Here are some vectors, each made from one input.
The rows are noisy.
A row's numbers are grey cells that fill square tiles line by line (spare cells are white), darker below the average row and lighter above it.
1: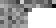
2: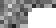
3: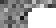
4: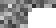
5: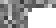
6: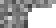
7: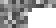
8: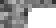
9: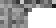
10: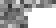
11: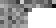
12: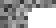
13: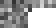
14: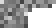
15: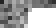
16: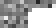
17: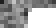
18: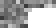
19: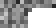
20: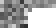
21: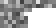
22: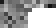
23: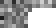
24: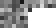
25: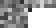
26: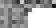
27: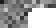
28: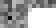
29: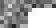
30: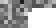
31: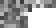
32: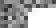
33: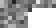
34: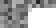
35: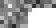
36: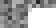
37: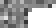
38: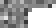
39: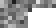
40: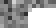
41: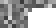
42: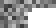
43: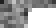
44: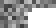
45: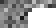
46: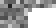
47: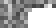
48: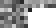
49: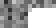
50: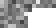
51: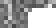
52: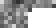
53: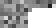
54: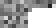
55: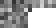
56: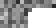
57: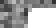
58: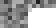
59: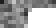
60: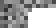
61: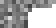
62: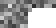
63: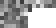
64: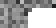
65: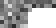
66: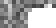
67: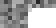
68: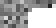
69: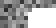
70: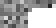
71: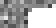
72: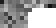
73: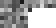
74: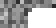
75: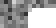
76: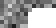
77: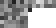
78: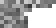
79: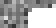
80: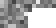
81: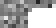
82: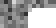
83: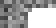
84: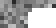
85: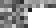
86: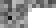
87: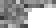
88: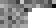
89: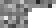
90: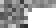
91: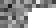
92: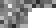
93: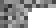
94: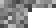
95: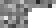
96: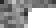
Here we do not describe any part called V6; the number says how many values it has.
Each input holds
a value of V6, together with either a point on a 4-point line, or a node of a 7-node tree.
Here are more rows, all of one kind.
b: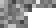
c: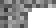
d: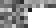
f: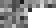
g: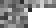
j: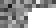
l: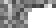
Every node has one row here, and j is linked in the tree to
b and g.
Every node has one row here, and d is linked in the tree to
f.
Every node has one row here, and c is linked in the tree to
g and l.
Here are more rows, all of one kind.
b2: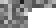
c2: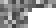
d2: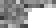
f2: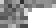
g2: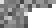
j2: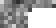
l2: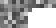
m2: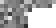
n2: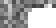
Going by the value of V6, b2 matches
c2, l2 and n2.
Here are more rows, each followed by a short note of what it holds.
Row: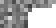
a node of a 7-node tree and a value of V6
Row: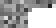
a point on a 4-point line and a value of V6
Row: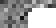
a point on a 4-point line and a value of V6
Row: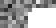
a node of a 7-node tree and a value of V6
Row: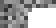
a node of a 7-node tree and a value of V6
